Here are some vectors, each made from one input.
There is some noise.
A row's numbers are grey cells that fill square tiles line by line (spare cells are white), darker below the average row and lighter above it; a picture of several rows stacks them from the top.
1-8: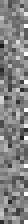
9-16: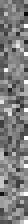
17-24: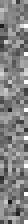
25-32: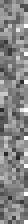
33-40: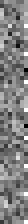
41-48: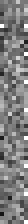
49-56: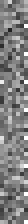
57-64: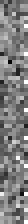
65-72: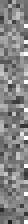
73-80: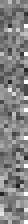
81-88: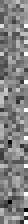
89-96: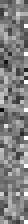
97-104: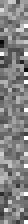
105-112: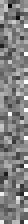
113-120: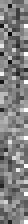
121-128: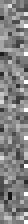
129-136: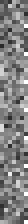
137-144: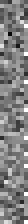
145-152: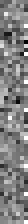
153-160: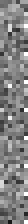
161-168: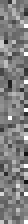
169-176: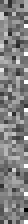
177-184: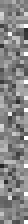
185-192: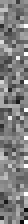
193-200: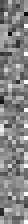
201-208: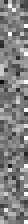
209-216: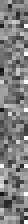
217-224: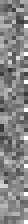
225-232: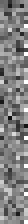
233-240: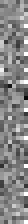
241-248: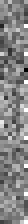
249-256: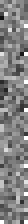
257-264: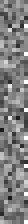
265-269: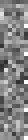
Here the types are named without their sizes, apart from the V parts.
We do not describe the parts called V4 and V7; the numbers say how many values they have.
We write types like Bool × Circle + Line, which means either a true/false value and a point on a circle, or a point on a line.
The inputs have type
(Bool × Circle + Unit) × ((Circle + V7) × V4 + Unit) × Line.
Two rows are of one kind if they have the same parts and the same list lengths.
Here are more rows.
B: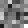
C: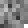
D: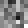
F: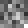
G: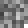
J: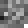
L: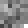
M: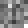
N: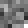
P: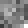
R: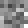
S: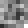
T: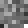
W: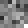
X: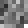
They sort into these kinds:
B, C, L, N, T
D, J
F, M, W
G
P, S
R, X

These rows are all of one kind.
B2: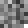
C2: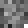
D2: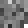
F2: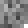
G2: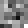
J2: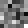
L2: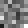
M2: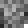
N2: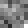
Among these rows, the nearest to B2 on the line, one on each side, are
F2 and L2.
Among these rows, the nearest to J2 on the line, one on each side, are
G2 and L2.
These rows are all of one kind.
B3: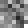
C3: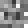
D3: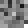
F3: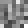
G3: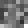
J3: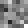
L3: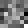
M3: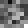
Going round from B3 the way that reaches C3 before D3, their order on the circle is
B3, M3, C3, F3, L3, J3, D3, G3.
